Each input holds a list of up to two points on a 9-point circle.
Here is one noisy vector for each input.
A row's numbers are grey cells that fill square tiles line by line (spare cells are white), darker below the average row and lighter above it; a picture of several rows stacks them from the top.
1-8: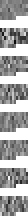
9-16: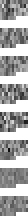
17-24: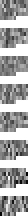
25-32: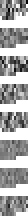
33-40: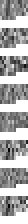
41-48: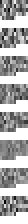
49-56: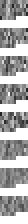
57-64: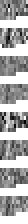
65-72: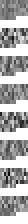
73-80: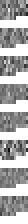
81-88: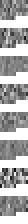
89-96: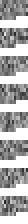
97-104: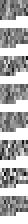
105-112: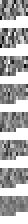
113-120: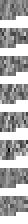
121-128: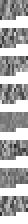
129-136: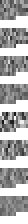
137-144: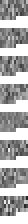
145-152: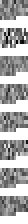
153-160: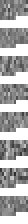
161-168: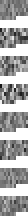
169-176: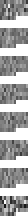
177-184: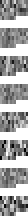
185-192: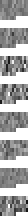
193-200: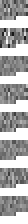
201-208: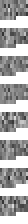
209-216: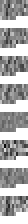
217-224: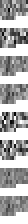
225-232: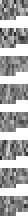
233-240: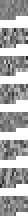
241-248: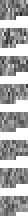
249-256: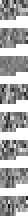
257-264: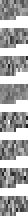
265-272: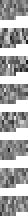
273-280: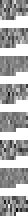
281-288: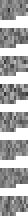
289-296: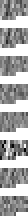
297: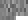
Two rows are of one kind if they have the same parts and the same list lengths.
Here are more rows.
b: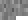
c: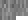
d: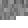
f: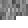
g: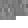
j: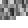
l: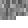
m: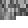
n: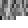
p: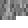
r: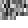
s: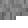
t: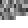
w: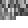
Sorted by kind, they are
b, c, d, g, m, n, p, w
f, l, r, s, t
j

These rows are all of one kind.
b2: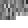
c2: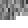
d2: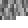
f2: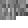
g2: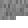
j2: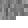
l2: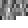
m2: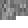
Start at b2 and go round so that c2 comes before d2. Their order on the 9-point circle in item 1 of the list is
b2, c2, f2, g2, d2, j2, m2, l2.
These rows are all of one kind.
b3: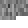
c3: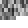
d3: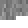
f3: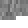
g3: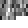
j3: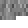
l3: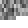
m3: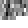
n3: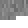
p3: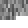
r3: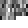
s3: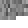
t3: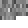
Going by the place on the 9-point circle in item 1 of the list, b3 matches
n3 and r3.
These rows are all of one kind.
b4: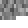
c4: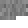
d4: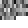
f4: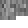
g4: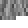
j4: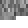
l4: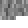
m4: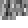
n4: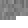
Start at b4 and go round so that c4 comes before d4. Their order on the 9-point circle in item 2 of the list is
b4, c4, m4, f4, d4, g4, l4, j4, n4.
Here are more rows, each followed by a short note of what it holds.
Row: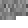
a list of two items
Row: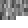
a list of one item
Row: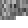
the empty list
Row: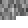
a list of one item
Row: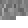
a list of two items
